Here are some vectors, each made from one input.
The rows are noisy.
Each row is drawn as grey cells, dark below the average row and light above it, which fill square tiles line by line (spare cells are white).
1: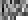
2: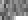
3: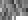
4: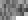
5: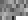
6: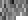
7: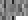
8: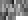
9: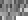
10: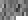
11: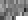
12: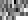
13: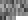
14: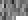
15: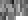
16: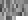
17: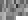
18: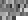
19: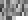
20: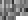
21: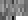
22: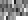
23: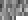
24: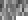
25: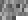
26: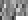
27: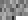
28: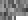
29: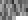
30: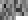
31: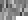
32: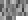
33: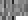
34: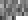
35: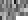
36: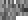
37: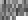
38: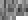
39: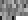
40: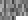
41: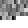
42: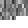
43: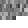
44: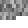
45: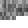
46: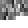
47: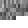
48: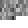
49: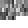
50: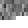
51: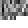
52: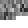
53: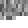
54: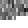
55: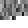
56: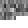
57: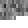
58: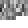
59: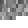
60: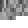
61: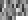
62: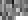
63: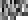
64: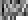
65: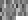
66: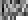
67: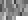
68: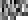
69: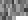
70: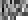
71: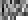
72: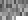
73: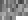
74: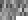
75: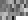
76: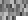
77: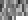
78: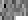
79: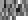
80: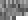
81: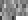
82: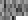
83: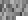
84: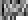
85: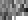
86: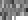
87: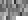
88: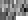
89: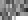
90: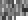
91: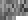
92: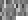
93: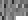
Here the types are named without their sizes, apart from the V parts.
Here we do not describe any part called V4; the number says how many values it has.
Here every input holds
a list of items, each a label and a value of V4.
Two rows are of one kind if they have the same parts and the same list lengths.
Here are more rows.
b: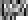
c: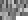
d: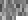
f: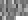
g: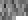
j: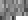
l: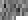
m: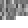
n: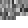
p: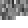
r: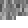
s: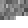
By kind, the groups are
b
c, d, f, m, r
g, j, l, n, p, s

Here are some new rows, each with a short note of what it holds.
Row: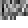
the empty list
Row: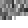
a list of two items
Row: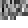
the empty list
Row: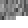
a list of two items
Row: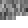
a list of two items
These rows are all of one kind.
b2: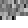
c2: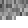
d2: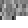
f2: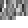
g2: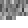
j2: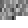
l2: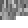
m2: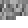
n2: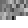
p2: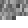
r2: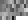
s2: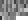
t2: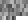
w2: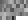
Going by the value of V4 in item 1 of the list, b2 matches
d2, f2, l2 and s2.
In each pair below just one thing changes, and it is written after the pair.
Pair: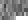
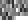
the value of V4 in item 2 of the list
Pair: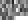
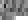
the value of V4 in item 2 of the list
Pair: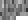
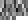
the value of V4 in item 2 of the list
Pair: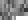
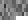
the value of V4 in item 1 of the list
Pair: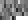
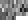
the label in item 2 of the list
